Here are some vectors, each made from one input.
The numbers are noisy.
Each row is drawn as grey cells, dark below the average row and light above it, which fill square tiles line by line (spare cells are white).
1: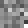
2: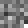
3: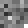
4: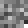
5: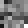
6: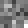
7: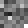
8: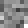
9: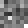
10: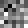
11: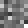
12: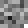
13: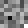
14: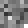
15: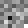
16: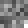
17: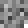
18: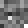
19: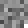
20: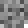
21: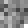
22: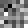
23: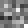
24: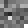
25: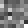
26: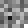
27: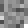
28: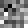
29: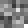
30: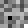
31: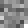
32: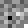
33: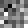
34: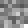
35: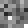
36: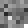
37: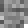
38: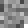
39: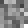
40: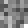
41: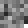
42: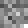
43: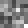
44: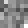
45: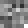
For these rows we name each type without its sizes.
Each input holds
a list of points on a line.
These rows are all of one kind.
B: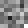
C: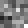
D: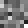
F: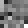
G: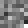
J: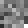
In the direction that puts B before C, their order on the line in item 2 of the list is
J, F, B, G, D, C.
